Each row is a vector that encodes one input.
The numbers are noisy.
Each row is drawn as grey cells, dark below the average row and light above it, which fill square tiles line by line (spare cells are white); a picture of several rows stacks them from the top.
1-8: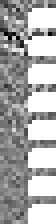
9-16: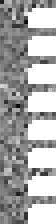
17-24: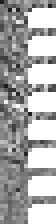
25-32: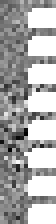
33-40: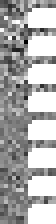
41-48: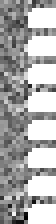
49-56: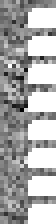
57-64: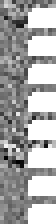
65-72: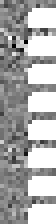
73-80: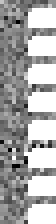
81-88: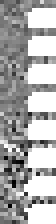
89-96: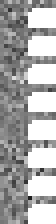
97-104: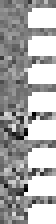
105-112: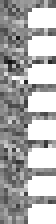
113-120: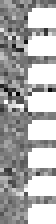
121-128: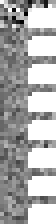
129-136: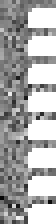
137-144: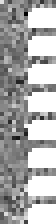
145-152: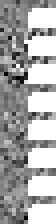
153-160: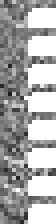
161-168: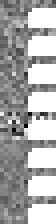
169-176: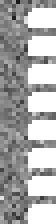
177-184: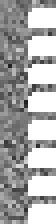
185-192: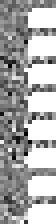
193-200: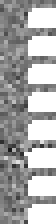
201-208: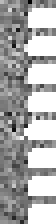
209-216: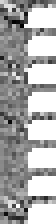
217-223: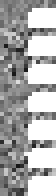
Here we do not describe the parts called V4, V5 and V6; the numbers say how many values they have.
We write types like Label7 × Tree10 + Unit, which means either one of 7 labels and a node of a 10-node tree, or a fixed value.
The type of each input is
Bool × V5 + Line7 × V4 + (Tree9 + Unit) × V6.
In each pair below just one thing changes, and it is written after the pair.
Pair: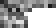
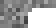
the value of V6
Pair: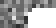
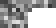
the node of the tree
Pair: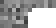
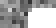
the value of V6
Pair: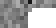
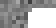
the node of the tree
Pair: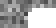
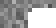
the node of the tree
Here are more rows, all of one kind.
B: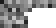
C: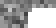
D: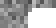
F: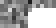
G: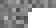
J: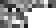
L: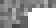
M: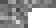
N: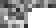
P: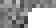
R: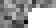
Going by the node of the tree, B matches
N and R.
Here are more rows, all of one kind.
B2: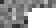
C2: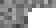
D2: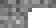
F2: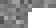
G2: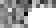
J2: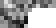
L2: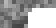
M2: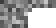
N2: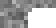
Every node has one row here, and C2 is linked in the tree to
B2 and J2.
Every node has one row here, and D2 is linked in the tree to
B2 and F2.
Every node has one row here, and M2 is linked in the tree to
L2.
